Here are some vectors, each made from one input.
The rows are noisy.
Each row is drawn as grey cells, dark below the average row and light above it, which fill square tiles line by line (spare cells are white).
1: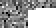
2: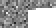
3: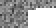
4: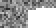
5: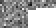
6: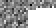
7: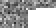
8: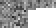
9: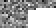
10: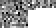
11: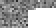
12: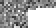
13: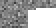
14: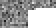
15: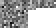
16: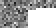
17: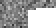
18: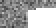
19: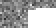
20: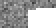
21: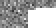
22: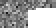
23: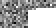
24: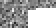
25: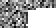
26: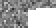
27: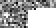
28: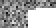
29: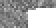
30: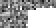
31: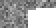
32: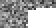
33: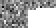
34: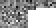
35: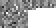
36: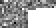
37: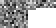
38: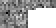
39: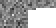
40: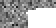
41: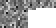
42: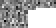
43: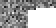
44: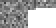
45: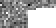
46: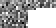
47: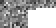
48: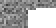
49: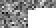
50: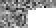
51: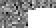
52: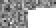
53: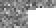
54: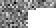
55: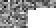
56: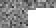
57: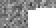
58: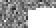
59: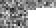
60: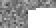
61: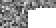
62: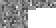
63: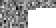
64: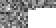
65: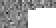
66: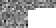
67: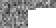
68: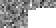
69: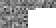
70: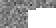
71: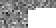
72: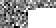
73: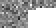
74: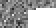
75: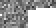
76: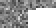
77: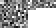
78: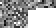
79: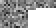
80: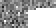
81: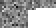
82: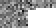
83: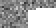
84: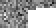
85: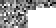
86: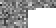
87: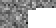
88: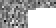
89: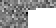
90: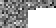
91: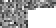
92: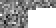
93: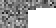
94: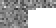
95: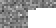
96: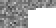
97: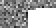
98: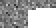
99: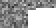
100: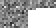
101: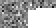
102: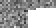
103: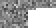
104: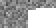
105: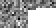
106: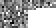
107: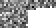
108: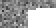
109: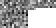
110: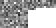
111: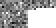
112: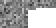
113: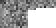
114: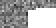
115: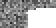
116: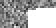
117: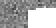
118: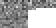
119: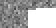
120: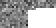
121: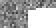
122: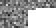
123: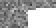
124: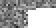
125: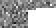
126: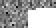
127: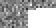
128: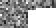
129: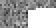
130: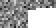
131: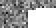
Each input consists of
either a point on a 5-point line and four true/false values, or a point on a 7-point line.
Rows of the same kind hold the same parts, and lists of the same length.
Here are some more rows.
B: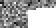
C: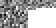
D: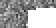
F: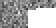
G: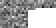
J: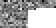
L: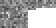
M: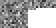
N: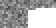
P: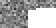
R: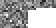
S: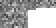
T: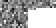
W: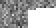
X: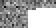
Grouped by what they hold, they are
B, C, F, G, L, M, N, P, S, T, W, X
D, J, R

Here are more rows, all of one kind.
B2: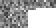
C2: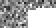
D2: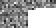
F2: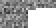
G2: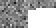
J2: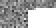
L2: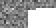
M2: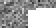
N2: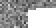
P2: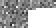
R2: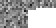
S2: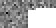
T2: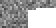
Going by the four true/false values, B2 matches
F2, G2, M2 and R2.
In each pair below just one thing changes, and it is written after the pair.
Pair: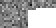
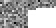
the place on the 5-point line
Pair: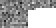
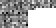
one of the four true/false values
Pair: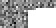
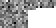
one of the four true/false values
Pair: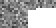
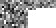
one of the four true/false values
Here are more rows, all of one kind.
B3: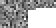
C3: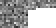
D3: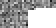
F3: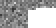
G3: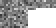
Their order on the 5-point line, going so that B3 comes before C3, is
B3, F3, D3, G3, C3.
